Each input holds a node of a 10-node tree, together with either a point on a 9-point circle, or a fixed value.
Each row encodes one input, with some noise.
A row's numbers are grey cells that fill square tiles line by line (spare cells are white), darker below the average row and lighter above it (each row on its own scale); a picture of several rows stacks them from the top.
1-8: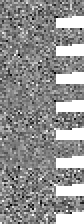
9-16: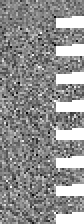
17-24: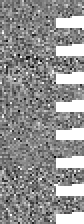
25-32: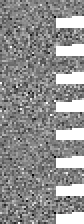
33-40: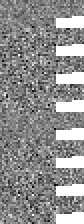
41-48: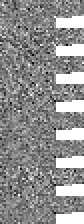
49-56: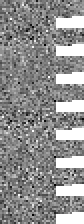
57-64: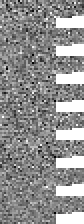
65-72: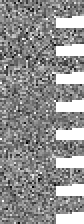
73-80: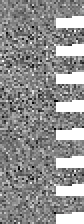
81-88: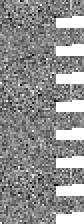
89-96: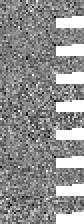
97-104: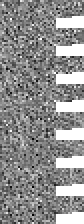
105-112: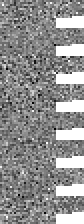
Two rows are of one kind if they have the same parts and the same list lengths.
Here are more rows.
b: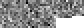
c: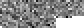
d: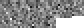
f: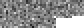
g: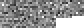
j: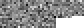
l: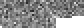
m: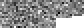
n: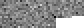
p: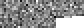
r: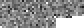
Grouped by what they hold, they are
b, c, d, f, g, l, m, r
j, n, p

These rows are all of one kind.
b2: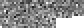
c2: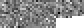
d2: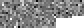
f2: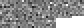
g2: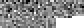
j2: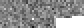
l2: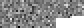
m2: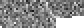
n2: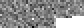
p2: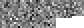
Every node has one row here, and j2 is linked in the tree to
g2, l2 and n2.
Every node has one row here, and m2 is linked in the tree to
p2.
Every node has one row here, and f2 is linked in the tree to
b2.
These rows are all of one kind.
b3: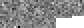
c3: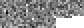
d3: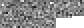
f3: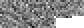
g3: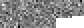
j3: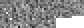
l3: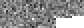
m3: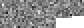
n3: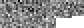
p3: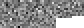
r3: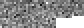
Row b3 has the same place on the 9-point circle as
d3, g3, m3 and p3.
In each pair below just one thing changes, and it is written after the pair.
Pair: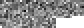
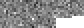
the place on the 9-point circle
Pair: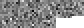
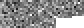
the place on the 9-point circle
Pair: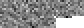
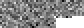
the node of the tree
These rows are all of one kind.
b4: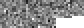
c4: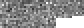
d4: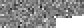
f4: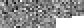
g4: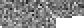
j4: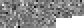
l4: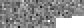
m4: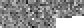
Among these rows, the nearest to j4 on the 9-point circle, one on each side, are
f4 and l4.
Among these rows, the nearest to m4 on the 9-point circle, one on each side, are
b4 and l4.
